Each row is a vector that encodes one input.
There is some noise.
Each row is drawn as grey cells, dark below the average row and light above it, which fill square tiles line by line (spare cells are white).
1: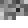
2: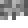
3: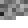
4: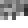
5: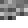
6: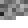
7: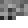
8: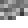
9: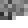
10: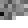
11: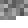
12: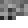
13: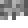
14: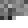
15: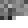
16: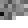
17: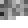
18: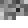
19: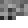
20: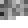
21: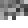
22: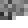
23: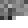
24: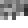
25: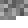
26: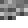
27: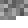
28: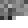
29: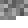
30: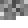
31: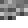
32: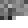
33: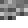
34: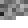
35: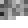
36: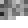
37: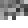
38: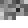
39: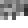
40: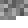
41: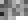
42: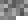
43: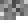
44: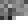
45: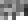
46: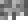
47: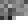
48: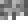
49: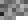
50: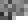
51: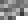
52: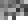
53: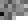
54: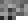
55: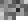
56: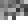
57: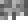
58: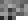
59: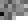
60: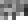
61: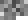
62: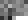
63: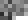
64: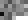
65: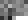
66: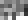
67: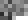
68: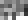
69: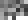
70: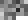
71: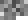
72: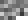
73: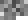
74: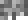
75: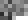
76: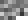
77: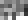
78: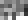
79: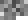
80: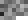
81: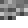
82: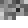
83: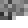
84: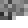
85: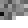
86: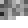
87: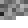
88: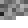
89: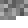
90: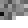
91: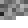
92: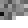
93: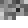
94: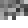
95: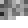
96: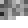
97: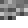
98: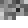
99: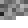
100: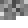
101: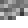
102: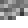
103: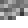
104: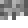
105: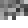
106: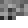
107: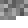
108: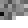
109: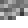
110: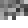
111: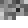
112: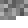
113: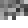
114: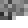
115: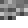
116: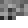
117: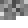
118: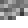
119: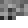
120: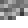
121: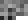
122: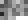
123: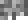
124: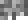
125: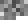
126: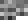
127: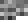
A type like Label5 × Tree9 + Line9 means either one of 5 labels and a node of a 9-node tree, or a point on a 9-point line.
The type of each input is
Circle14.
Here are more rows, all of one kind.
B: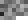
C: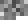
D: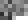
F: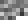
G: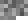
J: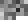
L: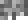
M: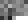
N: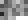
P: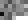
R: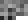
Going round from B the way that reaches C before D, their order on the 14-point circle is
B, N, L, J, C, G, F, R, M, D, P.
